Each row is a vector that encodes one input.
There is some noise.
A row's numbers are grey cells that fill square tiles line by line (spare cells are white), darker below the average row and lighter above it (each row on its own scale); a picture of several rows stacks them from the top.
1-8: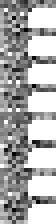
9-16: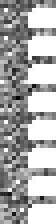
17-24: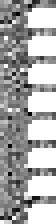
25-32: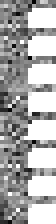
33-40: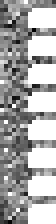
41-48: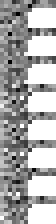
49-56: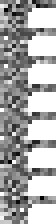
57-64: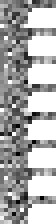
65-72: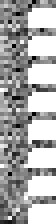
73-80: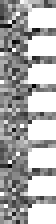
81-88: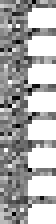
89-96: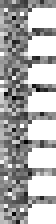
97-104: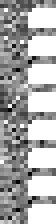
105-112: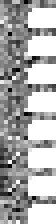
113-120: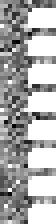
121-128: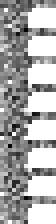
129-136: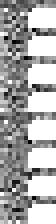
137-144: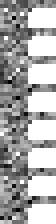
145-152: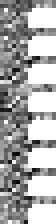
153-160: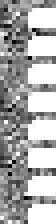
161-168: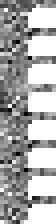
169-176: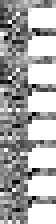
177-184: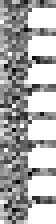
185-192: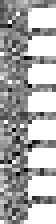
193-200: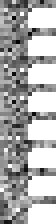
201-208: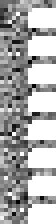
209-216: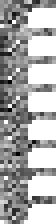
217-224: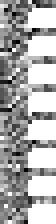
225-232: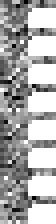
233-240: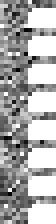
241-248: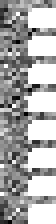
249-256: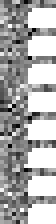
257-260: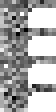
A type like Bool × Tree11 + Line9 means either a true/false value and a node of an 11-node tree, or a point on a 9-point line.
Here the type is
Bool × (Circle19 + Unit) + Line6 × Line6.
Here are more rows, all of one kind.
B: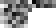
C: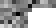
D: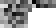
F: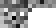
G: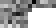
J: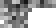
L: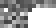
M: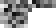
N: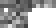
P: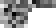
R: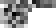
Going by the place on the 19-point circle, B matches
J, M, P and R.
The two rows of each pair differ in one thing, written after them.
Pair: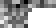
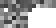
the place on the 19-point circle
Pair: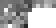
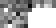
the place on the 19-point circle
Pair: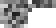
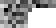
the place on the 19-point circle
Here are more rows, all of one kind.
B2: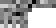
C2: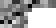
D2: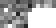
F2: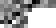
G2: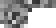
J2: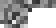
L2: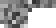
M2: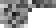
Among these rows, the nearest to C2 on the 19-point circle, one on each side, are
D2 and F2.
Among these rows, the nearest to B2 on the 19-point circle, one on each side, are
D2 and M2.
